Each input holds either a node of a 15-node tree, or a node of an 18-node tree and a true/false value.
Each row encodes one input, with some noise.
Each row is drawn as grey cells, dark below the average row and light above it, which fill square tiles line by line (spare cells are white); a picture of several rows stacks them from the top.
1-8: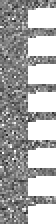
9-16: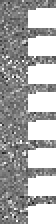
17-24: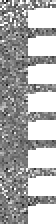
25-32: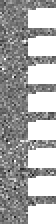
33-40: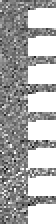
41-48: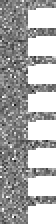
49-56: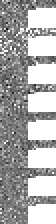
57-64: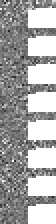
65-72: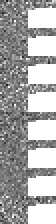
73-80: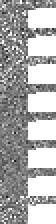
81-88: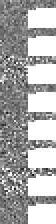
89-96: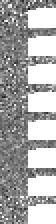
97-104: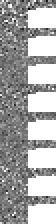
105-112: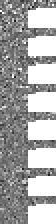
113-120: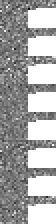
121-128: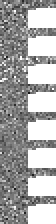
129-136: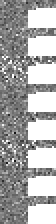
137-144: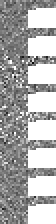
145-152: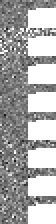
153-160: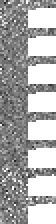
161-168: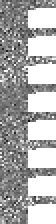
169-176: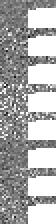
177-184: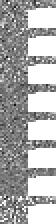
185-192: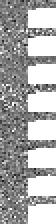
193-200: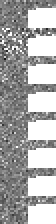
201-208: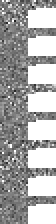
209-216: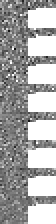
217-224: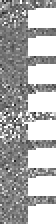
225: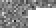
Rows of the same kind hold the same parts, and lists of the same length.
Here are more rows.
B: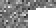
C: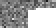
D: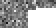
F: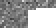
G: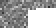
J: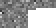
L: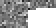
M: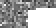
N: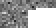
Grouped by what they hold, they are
B, C, L, M
D, F, G, J, N

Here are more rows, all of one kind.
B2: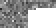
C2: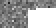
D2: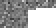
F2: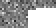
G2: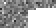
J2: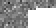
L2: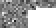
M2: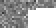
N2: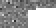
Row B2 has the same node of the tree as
C2, M2 and N2.
